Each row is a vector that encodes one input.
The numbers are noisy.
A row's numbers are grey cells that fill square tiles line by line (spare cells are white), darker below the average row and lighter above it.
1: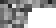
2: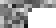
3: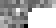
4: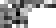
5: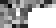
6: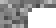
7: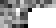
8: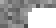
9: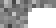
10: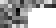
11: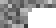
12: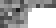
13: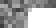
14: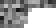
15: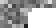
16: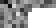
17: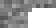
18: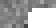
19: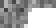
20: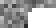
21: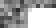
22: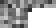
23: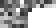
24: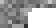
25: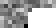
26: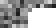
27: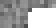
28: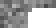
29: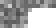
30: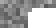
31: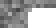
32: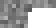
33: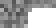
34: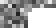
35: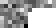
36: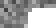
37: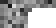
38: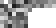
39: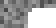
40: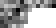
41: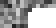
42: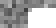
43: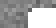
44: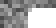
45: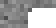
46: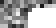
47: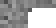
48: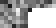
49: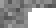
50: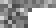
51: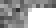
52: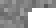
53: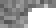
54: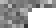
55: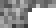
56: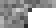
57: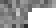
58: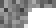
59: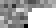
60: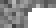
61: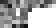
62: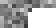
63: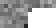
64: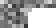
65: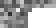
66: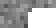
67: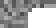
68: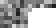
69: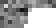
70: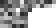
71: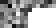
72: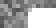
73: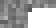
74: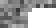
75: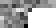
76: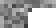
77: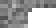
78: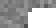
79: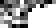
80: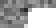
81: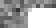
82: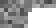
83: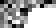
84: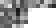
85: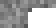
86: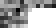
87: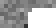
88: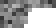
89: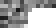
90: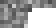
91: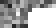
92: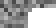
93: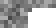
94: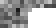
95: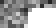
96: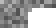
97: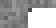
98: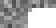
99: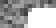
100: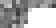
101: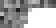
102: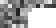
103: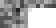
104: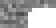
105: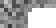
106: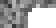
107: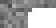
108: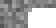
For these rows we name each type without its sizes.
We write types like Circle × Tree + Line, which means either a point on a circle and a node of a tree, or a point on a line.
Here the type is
Bool × Circle + Tree + Unit.
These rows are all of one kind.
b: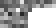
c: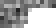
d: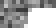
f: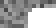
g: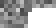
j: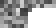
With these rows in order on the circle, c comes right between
d and f.
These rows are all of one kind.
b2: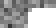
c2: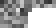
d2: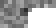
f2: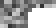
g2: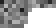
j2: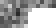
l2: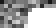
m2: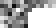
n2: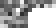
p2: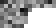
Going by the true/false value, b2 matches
f2, g2 and l2.
